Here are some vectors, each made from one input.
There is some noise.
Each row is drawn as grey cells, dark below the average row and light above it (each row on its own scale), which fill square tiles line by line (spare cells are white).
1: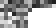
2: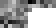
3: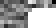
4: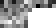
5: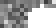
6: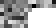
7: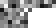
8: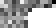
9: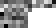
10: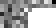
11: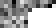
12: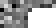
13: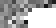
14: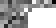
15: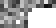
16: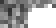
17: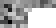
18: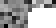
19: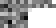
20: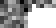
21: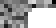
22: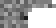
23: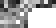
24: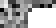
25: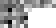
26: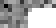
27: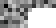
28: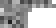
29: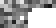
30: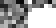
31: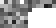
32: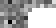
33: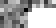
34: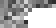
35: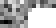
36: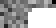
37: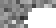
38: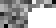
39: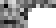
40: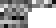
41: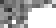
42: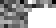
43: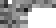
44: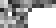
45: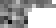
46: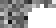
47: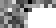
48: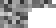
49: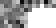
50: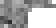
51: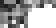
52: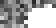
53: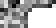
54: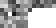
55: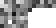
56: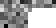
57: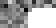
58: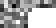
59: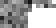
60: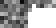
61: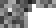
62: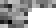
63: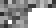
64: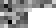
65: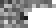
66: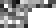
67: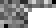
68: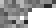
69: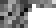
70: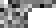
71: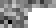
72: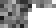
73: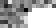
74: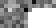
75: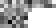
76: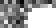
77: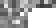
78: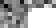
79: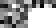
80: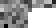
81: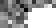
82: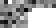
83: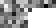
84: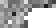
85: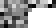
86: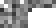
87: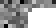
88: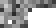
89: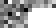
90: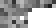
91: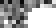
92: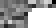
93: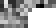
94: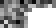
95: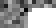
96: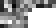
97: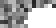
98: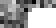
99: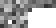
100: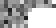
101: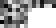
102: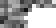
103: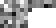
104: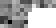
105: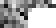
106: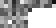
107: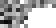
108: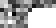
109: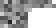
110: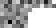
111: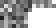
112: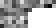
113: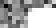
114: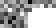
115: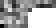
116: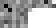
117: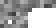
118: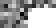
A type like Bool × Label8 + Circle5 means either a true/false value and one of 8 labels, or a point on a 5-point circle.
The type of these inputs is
Bool × Bool × Bool + (Circle10 + Unit) × Line6.
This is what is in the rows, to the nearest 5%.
About 70% of them hold a point on a 6-point line, together with either a point on a 10-point circle, or a fixed value. The rest hold three true/false values.
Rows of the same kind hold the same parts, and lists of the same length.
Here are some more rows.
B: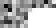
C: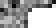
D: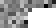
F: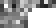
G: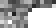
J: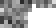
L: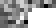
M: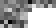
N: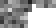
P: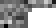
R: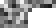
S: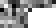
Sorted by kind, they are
B, J, M, N
C, D, F, G, L, R, S
P

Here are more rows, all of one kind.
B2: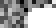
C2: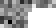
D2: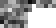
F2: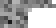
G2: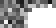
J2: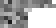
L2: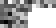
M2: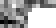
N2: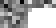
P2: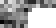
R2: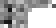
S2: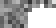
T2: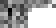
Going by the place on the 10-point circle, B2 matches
D2 and G2.
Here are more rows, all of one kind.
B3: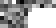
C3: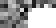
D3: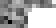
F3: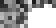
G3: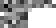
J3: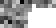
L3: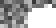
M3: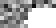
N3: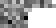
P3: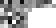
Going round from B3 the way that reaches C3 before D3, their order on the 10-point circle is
B3, L3, F3, C3, M3, N3, D3, G3, P3, J3.
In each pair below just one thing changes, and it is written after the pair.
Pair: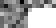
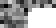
the place on the 10-point circle
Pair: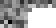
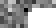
the place on the 6-point line
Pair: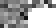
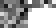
the place on the 10-point circle
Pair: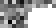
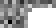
the place on the 10-point circle
